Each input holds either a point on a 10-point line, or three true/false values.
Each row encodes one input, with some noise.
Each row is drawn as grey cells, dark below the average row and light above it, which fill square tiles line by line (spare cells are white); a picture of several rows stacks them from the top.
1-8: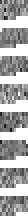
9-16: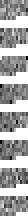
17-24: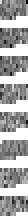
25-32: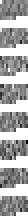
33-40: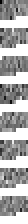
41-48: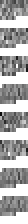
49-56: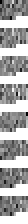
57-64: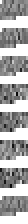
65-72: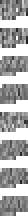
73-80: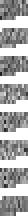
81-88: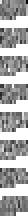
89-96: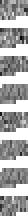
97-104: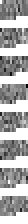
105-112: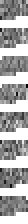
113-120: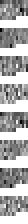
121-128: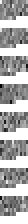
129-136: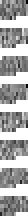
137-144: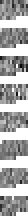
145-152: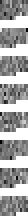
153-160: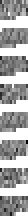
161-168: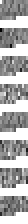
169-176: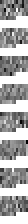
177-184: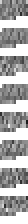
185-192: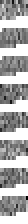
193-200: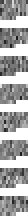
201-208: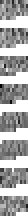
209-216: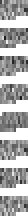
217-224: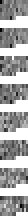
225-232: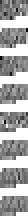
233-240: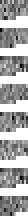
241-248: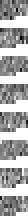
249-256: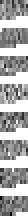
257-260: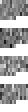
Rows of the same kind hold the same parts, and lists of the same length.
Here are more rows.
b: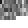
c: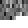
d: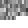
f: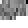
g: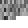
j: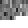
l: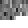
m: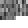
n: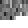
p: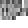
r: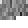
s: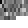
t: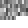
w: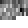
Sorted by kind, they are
b, d, g, p, s, t, w
c, f, j, l, m, n, r

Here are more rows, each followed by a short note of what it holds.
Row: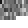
a point on a 10-point line
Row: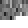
three true/false values
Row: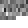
a point on a 10-point line
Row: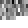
a point on a 10-point line
